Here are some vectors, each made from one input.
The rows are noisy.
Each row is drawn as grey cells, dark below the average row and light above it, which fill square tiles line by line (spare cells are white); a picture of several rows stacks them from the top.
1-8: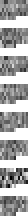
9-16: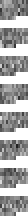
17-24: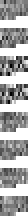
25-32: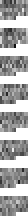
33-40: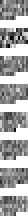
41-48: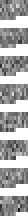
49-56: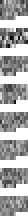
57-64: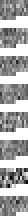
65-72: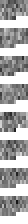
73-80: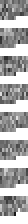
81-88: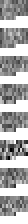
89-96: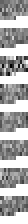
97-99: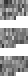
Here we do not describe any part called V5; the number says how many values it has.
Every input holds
a list of up to two items, each a true/false value and a value of V5.
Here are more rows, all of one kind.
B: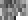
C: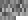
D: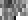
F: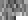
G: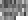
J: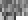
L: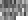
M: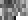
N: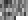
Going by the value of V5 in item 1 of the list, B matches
D, F and M.
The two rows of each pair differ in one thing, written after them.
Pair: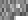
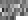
the value of V5 in item 1 of the list
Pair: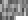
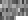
the true/false value in item 2 of the list
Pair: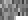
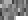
the value of V5 in item 2 of the list
